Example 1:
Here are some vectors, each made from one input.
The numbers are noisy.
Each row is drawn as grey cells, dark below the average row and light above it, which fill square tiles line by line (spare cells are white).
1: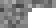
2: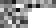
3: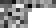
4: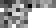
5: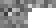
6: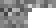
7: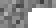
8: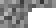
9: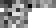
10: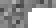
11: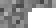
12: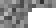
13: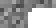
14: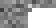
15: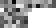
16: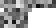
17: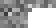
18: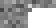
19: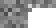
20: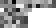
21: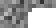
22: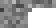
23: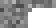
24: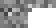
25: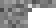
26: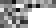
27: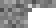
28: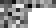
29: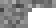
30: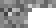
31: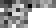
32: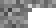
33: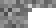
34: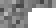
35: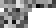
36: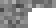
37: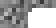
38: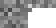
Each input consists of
either a point on a 5-point line, or a point on a 6-point line.
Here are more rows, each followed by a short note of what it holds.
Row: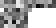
a point on a 5-point line
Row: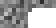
a point on a 6-point line
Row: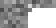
a point on a 6-point line
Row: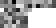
a point on a 5-point line
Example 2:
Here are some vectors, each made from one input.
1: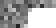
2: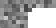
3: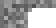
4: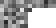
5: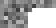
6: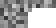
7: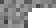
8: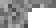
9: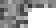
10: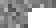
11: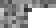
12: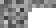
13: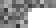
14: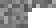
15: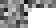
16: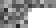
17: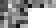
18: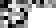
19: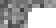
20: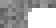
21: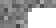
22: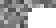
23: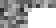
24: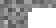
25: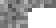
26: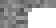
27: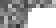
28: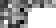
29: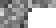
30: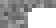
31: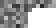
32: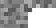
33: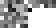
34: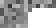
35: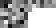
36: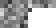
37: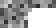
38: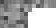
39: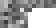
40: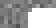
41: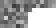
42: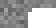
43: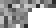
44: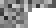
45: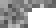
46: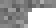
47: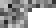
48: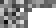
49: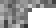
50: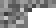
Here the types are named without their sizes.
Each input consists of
either a label, or three true/false values.
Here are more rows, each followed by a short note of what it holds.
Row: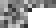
three true/false values
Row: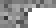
a label
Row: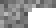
a label
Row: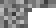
a label
